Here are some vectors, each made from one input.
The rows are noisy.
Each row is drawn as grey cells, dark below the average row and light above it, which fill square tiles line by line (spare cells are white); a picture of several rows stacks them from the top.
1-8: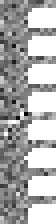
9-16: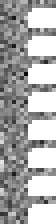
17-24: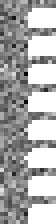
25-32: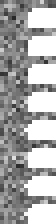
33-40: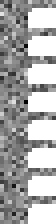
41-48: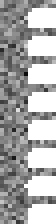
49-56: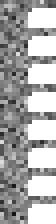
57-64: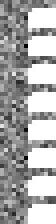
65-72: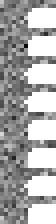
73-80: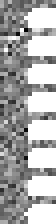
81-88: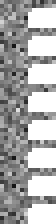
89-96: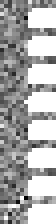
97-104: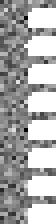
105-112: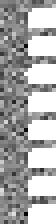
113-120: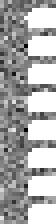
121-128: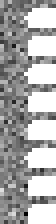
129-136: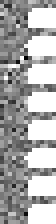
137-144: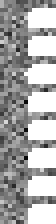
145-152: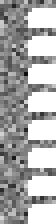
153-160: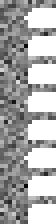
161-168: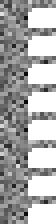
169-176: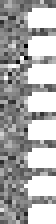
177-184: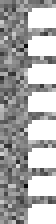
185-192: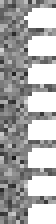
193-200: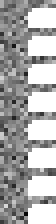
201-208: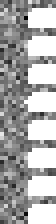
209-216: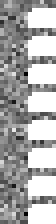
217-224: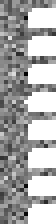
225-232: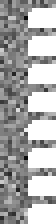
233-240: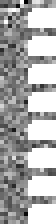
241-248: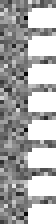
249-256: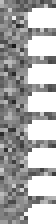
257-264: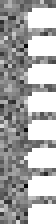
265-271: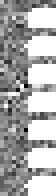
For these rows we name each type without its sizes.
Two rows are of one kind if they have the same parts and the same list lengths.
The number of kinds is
3.
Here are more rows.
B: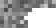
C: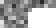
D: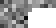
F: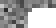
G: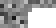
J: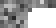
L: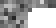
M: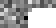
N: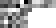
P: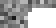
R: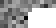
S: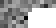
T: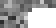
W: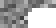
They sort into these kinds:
B, C, F, M, W
D, G, J, L, P, R, S, T
N

